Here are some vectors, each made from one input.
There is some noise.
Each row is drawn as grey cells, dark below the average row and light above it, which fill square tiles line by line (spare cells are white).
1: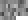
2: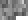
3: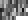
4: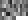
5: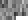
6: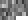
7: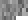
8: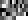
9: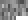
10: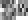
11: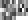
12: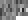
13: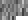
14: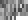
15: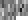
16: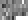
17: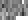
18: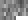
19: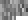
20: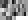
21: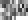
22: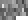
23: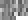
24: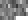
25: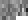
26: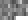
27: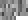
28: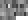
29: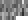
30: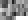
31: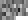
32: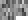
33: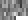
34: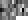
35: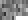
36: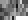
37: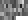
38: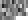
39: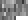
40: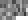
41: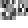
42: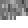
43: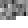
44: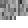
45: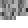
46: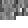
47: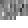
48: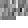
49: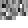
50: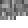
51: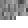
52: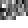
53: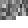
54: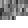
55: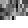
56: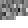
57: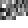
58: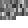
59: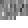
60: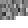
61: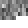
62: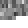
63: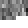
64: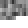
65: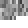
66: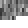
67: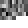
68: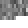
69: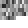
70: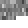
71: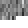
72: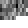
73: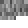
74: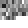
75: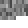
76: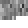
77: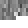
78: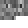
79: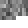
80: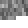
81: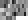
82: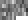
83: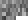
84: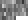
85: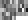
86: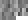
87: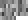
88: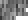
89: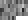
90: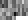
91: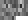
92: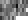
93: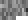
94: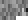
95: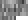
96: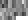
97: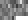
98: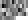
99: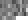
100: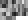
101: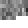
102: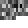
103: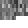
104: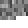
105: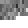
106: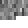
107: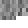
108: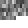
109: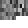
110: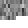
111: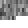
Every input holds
a point on a 10-point circle, together with either a point on a 10-point circle, or a node of an 11-node tree.
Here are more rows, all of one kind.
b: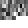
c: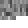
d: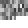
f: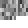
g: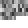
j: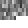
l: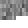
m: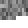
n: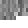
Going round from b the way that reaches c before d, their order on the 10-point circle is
b, c, m, g, d, f, j, l, n.
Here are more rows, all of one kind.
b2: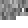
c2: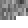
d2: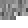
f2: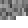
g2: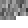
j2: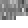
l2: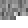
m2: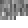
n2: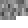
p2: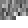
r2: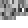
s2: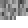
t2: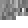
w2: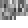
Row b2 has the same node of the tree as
j2, r2 and t2.
